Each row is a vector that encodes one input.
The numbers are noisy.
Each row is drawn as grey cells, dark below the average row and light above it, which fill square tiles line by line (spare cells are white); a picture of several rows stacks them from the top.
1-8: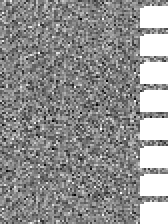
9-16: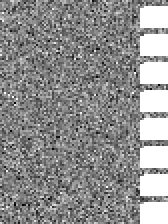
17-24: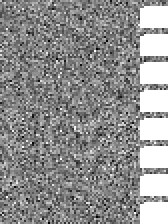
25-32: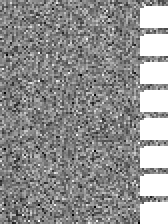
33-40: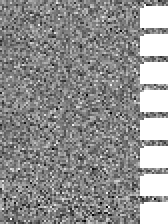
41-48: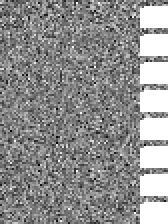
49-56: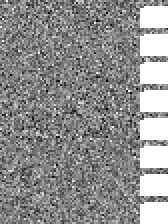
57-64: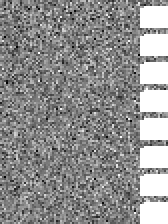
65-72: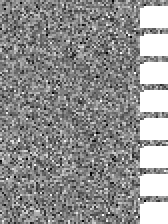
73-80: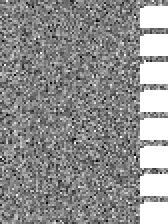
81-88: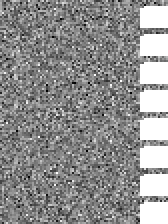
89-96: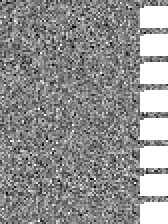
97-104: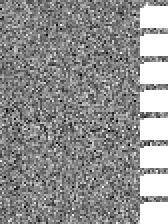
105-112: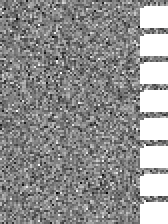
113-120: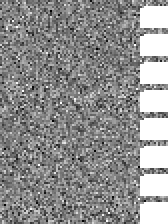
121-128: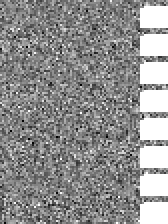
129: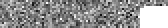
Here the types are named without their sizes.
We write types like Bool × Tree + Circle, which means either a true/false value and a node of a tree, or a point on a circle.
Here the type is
Circle × (Line × Line + Unit) + Tree + Unit.
